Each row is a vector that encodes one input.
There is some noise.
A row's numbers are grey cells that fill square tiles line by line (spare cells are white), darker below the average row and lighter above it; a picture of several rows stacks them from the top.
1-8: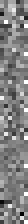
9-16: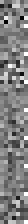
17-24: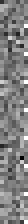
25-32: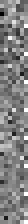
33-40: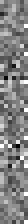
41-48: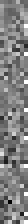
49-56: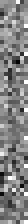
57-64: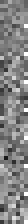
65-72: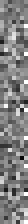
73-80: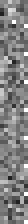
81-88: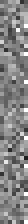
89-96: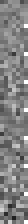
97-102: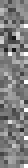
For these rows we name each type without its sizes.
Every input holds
a point on a line, together with either a fixed value, or four true/false values.
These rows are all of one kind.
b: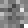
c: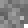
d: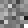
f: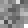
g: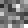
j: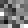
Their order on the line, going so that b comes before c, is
b, f, d, g, c, j.
